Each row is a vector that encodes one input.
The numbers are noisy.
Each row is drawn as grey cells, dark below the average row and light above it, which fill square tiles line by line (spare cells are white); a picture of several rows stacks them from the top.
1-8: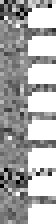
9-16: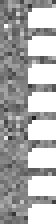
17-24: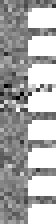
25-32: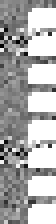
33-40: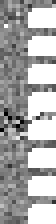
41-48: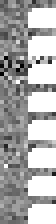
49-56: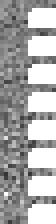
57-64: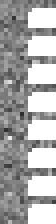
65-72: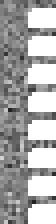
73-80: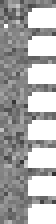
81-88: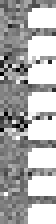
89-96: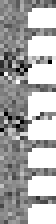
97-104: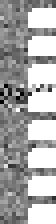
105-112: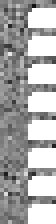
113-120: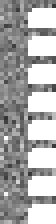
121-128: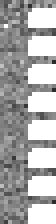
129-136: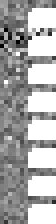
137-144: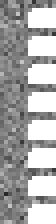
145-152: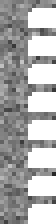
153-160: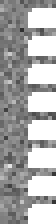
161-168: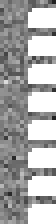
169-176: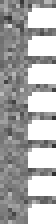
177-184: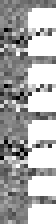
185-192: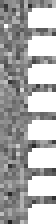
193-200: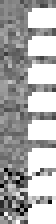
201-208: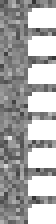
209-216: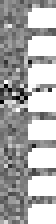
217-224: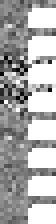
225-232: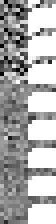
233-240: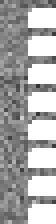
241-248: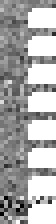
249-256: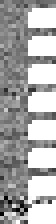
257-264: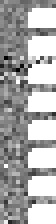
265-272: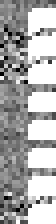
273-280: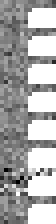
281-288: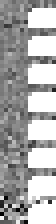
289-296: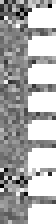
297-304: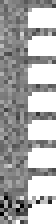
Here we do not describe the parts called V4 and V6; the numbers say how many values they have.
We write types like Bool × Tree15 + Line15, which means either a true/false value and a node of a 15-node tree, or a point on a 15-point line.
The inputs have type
((Bool × Bool × Bool + Unit) × Line10 + V4) × Line7 + V6.
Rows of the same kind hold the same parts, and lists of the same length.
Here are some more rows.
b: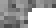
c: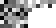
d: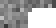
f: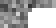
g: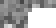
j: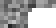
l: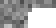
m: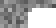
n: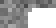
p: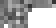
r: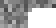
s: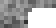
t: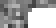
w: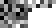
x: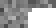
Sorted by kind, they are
b, g, s
c, w
d, l, m, n, r, x
f, j, p, t

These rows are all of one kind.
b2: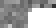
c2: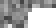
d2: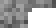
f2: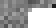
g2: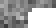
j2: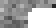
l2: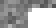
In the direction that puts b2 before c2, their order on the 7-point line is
j2, d2, g2, f2, l2, b2, c2.
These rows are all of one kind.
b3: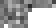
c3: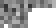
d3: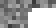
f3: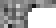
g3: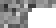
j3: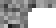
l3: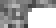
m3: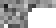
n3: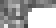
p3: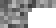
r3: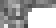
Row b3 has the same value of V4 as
f3, l3, n3 and r3.
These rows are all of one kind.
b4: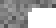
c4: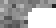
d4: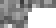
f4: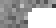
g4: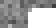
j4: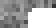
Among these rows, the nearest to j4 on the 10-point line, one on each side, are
c4 and f4.
